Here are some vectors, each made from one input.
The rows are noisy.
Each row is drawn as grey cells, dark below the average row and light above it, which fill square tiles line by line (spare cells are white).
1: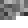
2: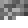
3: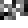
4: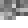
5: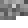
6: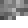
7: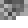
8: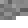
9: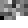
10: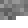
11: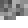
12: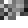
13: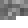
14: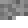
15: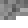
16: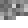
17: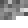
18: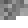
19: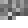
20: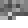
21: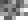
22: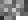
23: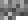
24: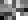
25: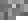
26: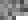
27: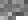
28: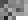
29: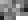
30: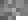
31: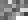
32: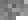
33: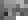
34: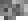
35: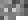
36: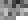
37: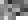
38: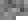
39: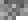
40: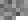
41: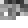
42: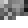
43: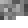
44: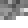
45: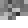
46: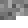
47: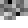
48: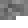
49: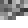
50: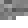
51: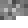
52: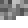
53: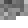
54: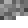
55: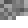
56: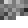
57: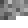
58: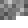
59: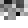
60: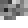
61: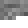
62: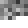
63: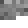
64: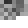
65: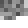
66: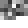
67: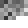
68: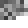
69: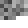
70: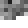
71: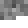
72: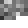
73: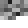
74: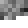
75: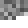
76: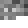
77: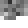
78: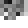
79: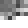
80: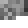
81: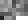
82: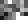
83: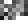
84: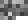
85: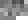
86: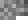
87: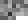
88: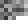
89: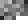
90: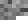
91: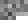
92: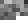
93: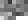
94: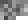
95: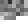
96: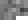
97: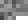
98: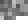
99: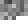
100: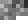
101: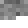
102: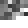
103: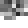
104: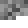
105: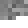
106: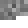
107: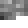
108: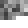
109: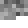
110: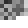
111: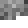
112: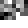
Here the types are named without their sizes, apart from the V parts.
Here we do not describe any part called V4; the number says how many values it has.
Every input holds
a label, together with either a point on a line, or a value of V4.
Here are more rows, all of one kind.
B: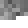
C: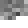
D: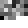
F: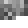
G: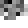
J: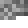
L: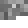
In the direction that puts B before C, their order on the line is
B, G, J, D, F, C, L.
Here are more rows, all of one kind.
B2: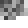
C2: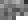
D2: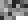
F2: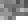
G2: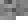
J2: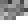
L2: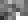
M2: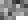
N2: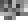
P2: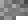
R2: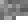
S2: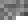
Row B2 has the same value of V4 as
M2 and R2.
